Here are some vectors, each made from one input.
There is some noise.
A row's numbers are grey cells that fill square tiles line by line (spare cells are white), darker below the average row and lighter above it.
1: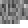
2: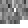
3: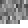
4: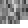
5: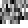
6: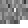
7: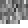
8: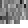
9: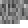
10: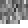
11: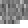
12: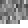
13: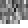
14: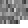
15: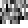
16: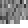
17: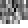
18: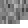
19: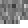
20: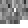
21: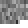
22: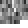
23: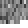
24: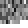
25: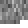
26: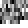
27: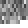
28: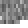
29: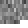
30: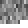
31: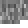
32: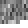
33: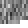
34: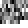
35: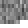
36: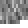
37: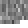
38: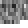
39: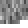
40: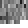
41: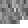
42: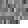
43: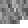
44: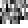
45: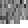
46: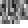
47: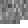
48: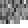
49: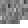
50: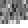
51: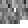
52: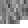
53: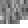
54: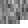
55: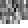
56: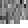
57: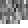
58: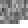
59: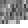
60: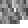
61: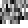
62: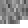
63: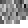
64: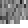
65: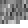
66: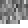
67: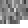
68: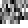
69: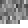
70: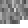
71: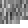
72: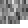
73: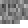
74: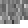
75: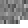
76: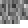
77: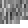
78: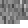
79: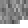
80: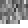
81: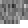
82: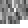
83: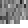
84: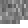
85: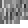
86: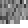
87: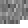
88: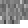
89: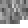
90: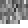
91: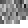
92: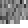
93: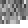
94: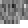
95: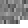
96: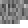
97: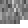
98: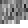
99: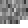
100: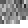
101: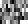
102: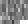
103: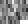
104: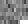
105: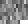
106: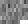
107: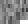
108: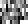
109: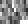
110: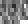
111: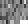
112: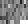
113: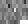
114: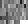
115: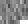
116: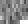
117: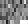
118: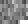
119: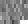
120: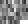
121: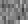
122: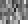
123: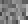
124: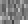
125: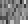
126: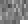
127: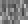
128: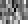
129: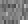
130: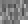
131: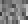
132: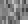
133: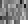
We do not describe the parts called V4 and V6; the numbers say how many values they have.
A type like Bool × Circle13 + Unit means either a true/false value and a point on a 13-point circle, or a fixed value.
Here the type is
Bool × V4 × V6 + Circle5 + Unit.
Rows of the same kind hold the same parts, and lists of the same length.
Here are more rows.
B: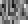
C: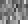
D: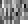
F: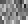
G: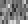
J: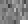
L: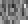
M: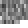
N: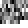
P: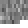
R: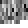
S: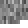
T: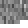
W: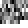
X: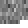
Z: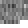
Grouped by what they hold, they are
B, J, L, M, P, S, T, X, Z
C, D, F, G, R
N, W

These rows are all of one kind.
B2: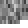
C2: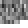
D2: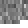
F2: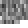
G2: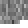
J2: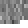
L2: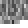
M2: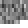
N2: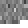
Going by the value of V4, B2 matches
G2 and L2.
